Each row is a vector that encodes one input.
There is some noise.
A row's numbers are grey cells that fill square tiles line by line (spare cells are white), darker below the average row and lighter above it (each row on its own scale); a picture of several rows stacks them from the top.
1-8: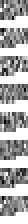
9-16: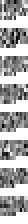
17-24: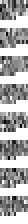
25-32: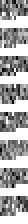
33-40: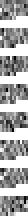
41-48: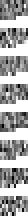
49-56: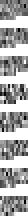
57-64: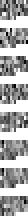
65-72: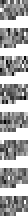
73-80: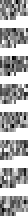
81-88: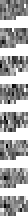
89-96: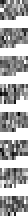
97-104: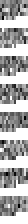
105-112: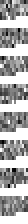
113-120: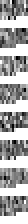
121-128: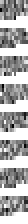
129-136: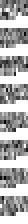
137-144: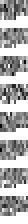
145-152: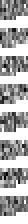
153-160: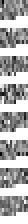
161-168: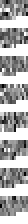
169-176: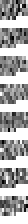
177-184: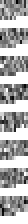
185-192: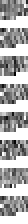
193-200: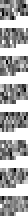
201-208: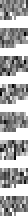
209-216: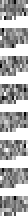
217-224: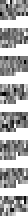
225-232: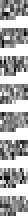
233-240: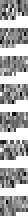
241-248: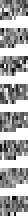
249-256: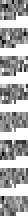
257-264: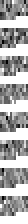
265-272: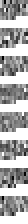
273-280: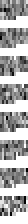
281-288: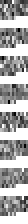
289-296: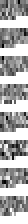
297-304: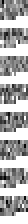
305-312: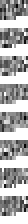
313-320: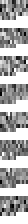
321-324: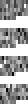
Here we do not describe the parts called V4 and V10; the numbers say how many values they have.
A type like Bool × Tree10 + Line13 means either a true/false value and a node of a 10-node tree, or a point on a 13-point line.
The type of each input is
Bool × V4 + (Circle13 + Unit) × V10.
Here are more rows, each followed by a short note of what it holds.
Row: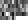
a point on a 13-point circle and a value of V10
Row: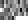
a true/false value and a value of V4
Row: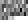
a point on a 13-point circle and a value of V10
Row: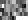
a point on a 13-point circle and a value of V10
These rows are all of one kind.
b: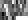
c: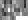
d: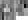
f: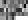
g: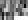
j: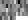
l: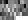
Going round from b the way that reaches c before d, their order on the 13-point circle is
b, l, c, j, d, g, f.
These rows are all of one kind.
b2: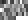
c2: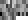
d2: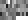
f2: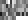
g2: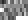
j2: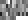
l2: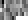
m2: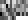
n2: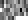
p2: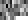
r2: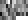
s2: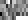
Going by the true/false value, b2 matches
g2, l2 and n2.
